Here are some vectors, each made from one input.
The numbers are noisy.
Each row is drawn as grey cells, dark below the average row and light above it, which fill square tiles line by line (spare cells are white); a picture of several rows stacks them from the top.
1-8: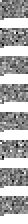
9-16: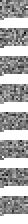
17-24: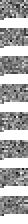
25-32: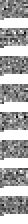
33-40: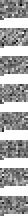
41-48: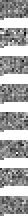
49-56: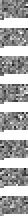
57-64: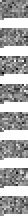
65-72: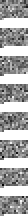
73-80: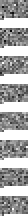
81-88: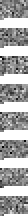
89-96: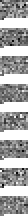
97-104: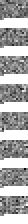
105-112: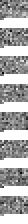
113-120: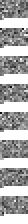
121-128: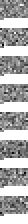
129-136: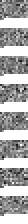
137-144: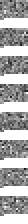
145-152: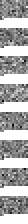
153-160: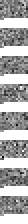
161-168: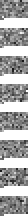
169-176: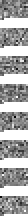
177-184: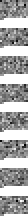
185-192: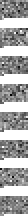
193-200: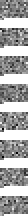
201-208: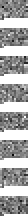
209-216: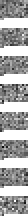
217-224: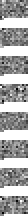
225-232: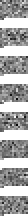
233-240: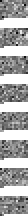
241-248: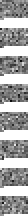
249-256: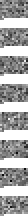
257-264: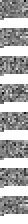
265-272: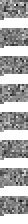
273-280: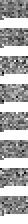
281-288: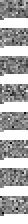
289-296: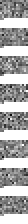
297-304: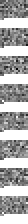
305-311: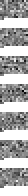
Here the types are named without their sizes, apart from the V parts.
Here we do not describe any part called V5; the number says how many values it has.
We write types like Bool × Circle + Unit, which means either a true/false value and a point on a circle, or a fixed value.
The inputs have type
(Bool × Bool × Bool × Bool + Circle) × (Line + V5).
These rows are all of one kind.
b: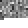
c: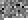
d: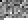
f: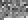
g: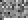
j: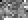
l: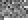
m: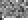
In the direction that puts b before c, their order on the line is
l, d, b, j, f, m, g, c.
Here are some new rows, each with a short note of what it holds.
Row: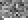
a point on a line and four true/false values
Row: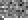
a point on a line and four true/false values
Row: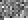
a point on a circle and a point on a line
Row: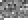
four true/false values and a value of V5
